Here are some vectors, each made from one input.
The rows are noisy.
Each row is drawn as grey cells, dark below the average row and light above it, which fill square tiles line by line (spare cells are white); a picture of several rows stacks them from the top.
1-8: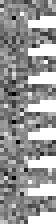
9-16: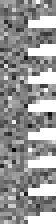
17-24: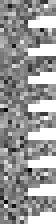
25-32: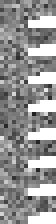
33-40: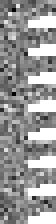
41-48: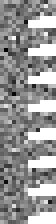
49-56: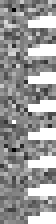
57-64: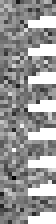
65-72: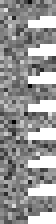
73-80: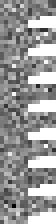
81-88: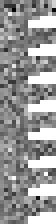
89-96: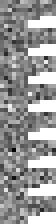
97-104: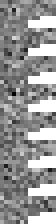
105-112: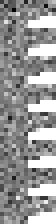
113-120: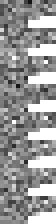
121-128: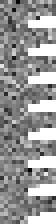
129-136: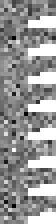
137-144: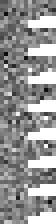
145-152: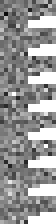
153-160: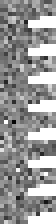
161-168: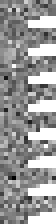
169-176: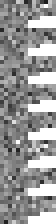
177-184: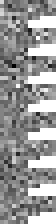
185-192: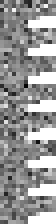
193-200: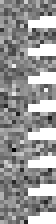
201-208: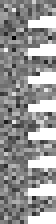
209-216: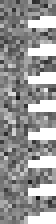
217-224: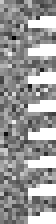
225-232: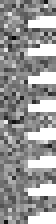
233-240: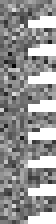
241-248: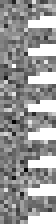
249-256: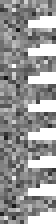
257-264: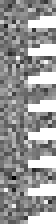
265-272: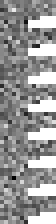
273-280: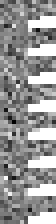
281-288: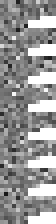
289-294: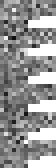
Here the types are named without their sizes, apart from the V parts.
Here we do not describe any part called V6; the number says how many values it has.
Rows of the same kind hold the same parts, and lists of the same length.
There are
2 kinds of row.
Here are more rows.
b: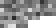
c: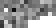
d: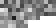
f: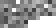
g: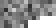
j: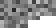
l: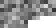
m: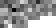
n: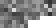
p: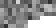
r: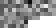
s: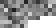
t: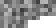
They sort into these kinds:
b, c, d, l, m, p, r, s
f, g, j, n, t

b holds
a point on a line and a value of V6.
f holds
a label, a point on a line and a true/false value.
